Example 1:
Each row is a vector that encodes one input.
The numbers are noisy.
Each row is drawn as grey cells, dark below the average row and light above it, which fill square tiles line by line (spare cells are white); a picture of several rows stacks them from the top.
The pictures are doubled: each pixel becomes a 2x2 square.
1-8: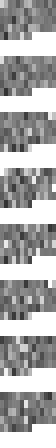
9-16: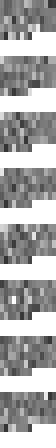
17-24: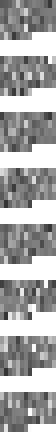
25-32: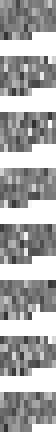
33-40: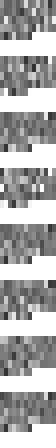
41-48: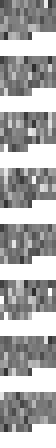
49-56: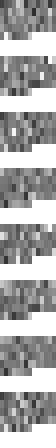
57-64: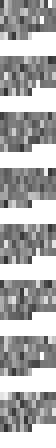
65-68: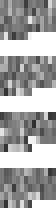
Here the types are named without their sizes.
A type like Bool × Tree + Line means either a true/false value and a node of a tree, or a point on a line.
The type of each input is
Bool × Bool × Bool.
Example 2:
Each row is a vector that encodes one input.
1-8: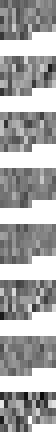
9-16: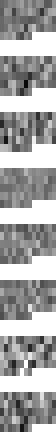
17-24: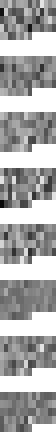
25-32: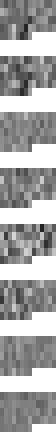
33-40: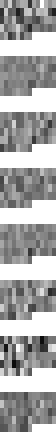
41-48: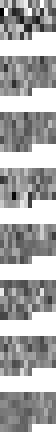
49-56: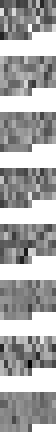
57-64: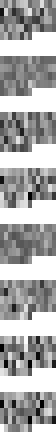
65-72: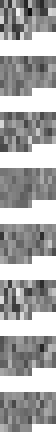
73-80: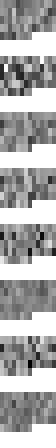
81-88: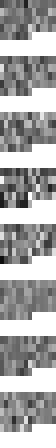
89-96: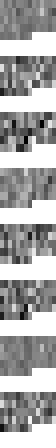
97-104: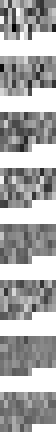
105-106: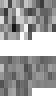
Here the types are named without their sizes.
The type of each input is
Circle + Unit.
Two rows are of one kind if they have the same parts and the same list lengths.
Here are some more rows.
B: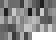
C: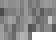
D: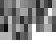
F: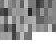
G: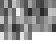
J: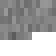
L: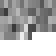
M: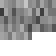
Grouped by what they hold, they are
B, D, F
C, G, J, L, M

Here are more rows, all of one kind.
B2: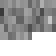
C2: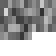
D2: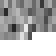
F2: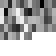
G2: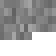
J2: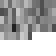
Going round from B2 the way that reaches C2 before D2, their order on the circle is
B2, C2, F2, G2, J2, D2.
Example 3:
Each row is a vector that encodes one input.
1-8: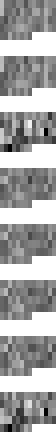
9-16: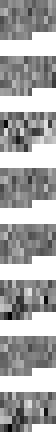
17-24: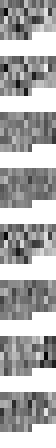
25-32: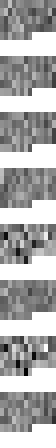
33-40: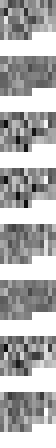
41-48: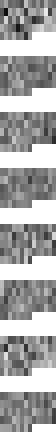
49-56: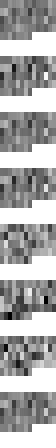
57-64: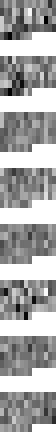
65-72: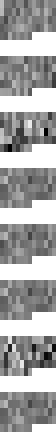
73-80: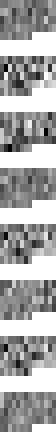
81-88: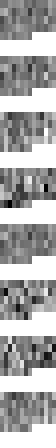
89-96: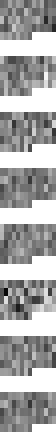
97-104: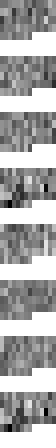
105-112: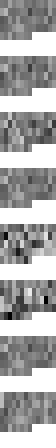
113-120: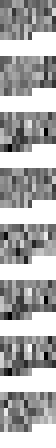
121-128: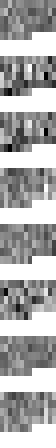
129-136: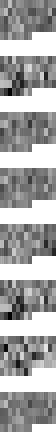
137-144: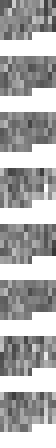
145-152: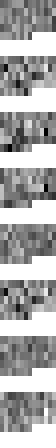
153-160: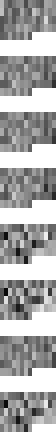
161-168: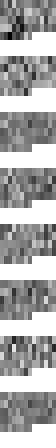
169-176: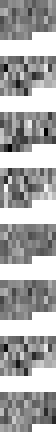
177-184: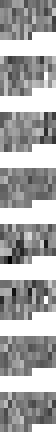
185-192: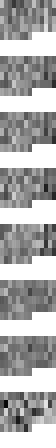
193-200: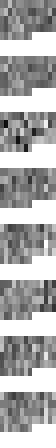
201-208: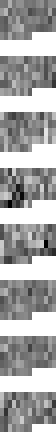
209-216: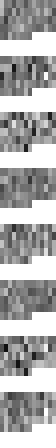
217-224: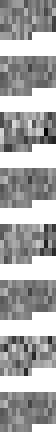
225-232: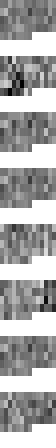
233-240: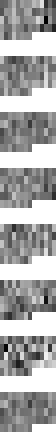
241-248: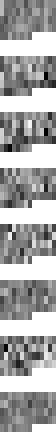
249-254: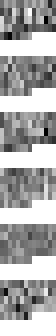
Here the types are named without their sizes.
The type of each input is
Line.
